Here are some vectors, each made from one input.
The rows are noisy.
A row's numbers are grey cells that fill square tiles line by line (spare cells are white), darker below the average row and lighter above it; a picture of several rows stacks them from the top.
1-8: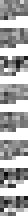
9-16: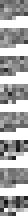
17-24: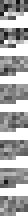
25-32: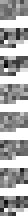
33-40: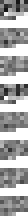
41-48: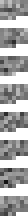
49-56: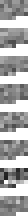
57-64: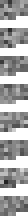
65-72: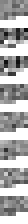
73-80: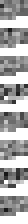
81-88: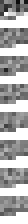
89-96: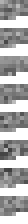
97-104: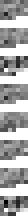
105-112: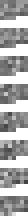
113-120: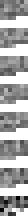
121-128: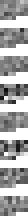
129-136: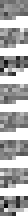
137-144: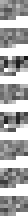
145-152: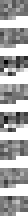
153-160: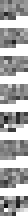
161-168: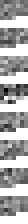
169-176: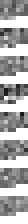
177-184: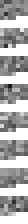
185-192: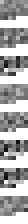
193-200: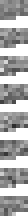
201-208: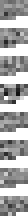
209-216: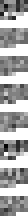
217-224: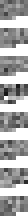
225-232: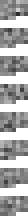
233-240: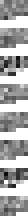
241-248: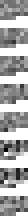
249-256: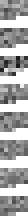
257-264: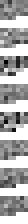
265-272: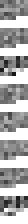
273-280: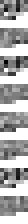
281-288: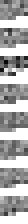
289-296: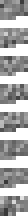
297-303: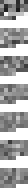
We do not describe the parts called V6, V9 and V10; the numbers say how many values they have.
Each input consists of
either a point on each of three 4-point lines, or a value of V6, a value of V9 and a value of V10.
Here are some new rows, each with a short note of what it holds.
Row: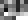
a point on each of three 4-point lines
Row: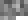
a value of V6, a value of V9 and a value of V10
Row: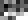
a point on each of three 4-point lines
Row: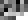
a point on each of three 4-point lines
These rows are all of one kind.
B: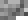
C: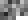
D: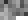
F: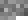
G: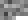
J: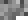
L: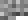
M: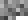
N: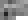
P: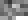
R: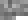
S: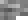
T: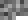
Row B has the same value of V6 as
G and S.
